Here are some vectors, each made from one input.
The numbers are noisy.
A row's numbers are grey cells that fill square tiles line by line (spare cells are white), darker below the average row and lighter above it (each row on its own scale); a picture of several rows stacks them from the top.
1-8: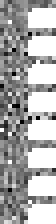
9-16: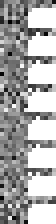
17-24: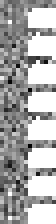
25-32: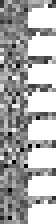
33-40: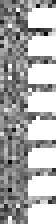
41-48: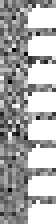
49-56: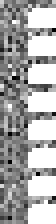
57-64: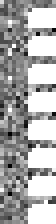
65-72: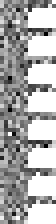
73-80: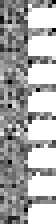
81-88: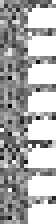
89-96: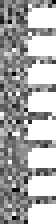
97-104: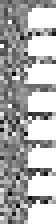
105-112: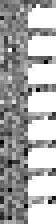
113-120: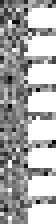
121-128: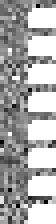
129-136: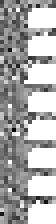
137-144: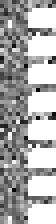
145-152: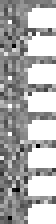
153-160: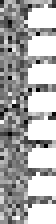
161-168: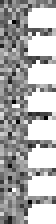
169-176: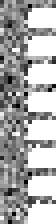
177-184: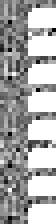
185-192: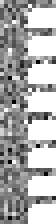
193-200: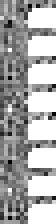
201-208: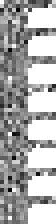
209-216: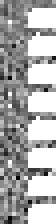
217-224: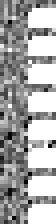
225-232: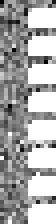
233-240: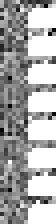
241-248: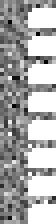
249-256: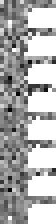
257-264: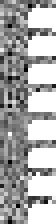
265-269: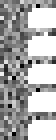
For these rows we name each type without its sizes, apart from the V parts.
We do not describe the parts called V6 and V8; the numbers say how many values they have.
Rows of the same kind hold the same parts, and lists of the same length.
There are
2 kinds of row.
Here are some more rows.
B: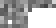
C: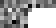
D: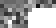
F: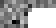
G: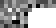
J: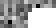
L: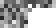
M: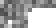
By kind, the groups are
B, C, D, F, G, M
J, L

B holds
a label and a true/false value.
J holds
a point on a line, a true/false value, a value of V6 and a value of V8.
